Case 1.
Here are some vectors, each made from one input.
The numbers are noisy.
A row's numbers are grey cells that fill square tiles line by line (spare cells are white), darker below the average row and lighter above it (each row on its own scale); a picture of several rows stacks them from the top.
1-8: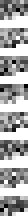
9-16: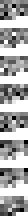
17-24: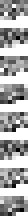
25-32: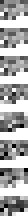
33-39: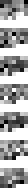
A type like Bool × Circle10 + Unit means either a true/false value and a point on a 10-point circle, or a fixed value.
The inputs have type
Bool × Bool × Bool.
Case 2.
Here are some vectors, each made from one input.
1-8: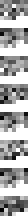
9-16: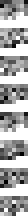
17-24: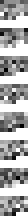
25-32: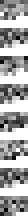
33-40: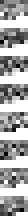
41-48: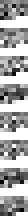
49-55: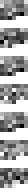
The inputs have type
Bool × Bool × Bool.
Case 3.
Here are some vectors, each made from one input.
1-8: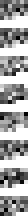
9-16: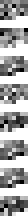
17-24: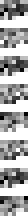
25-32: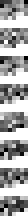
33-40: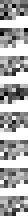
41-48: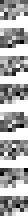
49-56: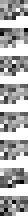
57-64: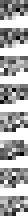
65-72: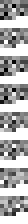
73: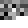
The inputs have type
Bool × Bool × Bool.
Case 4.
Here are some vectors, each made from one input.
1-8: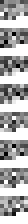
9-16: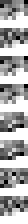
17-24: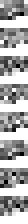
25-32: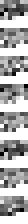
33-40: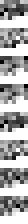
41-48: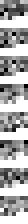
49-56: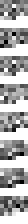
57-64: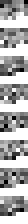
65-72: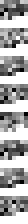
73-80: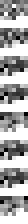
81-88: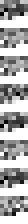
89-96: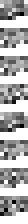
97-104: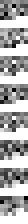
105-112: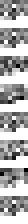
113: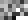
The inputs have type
Bool × Bool × Bool.
